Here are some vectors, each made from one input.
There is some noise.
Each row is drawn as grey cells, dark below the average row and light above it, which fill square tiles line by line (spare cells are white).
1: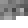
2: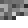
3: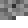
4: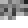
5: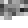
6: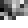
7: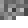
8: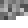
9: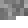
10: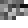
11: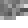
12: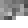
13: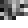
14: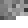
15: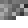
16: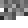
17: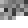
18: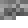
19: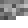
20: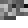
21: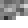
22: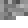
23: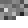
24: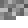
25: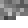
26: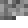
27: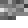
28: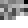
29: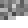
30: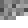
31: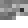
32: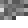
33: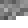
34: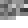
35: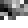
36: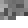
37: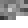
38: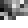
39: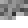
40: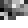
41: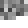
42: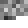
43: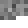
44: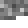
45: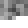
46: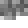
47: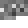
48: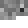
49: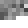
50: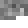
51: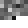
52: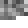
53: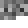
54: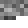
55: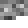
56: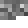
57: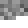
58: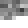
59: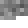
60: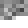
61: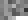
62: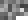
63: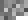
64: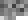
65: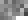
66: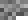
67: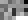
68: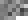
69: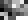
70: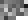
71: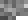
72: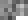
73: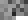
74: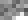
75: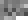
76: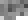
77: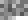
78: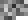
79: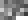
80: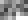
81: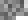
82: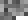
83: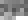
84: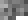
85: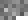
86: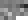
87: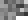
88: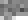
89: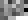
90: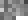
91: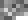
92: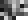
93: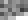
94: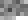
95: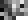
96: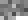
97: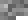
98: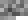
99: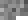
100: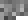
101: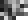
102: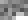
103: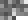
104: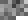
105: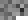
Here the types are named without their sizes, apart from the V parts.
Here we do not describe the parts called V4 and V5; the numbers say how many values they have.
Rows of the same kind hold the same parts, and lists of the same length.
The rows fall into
2 kinds.
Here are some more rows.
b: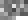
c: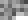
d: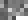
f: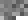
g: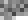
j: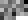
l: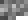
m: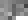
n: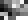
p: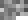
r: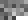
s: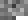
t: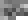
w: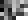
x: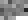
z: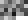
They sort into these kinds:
b, c, d, f, g, j, l, m, p, r, s, t, x, z
n, w

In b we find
a point on each of two lines, four true/false values, a value of V4 and a value of V5.
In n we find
a fixed value.
